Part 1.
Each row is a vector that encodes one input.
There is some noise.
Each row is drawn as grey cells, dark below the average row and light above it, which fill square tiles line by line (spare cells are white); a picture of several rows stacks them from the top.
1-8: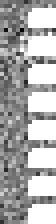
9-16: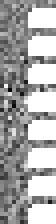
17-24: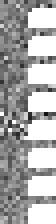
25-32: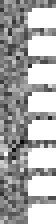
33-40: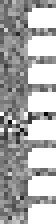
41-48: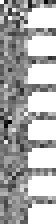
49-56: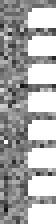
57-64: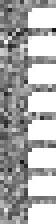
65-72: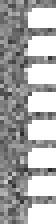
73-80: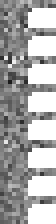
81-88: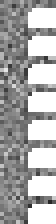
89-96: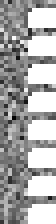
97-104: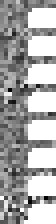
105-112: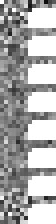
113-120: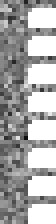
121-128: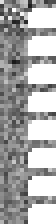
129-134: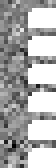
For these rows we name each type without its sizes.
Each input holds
either a point on a circle and two labels, or a fixed value.
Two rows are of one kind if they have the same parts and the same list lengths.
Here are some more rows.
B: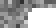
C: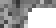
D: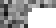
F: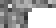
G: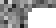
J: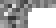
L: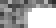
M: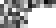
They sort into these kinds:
B, C, D, F, G, J, L
M

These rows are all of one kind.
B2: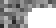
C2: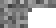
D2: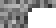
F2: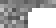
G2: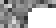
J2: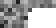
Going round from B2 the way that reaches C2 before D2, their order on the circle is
B2, C2, G2, F2, D2, J2.
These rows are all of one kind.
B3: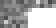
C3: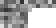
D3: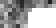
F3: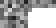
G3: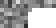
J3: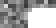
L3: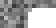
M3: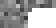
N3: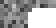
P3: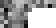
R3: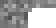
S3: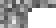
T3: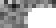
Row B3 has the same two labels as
J3 and P3.
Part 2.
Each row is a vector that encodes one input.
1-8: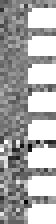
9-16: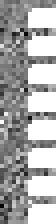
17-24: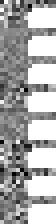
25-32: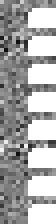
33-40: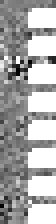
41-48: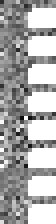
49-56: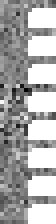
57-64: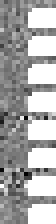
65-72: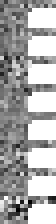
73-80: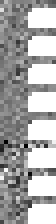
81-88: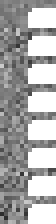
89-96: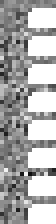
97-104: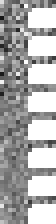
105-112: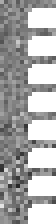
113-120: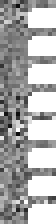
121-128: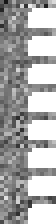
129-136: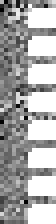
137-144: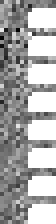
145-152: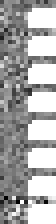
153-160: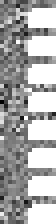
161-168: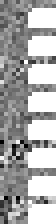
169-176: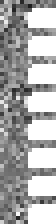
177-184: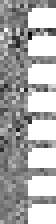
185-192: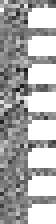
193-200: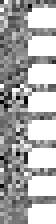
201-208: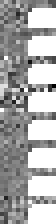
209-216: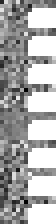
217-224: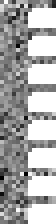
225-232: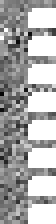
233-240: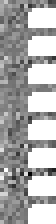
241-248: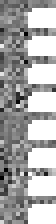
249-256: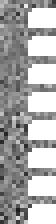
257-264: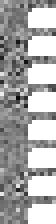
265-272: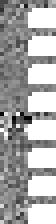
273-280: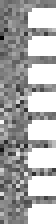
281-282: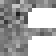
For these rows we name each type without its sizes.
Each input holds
a point on each of two lines and four true/false values, together with either a fixed value, or a point on each of two lines.
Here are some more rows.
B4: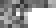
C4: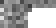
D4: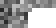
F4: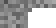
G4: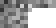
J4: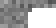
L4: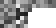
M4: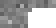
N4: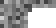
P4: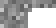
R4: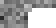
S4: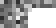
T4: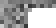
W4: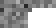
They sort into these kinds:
B4, C4, D4, F4, L4, P4, R4, S4, T4
G4, J4, M4, N4, W4

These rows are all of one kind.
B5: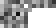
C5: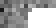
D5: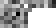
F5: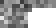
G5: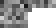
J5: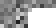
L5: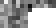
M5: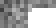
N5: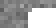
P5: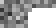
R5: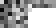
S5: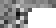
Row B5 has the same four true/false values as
D5 and F5.
